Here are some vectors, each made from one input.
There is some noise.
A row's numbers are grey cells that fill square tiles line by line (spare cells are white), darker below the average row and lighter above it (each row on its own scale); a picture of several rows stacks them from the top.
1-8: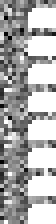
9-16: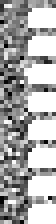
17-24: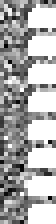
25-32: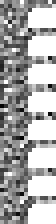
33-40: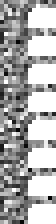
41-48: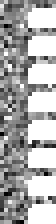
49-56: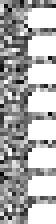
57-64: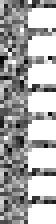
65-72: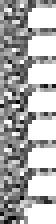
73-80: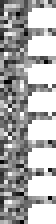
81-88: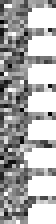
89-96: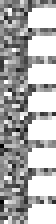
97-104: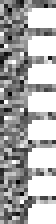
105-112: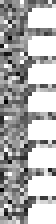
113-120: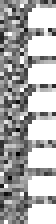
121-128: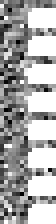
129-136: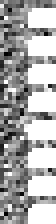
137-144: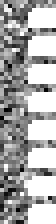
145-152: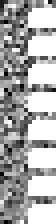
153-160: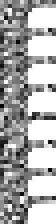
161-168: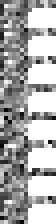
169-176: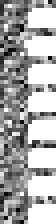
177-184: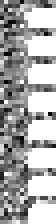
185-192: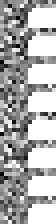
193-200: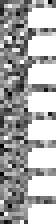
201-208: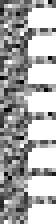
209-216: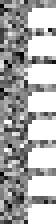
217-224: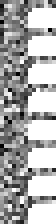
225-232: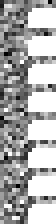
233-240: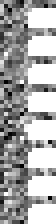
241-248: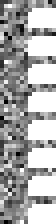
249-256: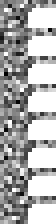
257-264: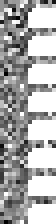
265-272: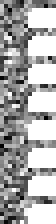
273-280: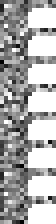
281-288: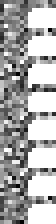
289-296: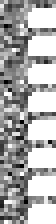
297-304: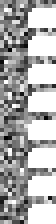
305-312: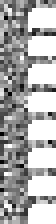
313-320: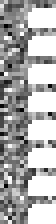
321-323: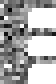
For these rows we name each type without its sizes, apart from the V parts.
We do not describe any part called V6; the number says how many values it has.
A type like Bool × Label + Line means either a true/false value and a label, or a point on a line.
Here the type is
Bool × List(V6) + Line.
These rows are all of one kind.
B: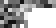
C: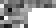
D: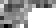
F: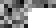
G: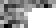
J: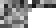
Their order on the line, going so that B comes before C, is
B, G, D, C, F, J.
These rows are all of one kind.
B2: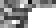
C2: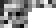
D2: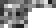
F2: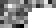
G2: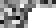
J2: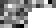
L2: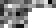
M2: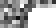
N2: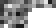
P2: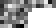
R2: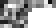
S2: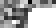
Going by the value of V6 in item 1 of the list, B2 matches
D2, L2, N2 and S2.
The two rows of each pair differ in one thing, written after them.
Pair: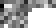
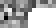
the true/false value
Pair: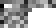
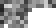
the value of V6 in item 1 of the list
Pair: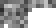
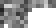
the value of V6 in item 2 of the list
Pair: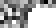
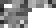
the true/false value
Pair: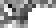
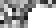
the value of V6 in item 1 of the list
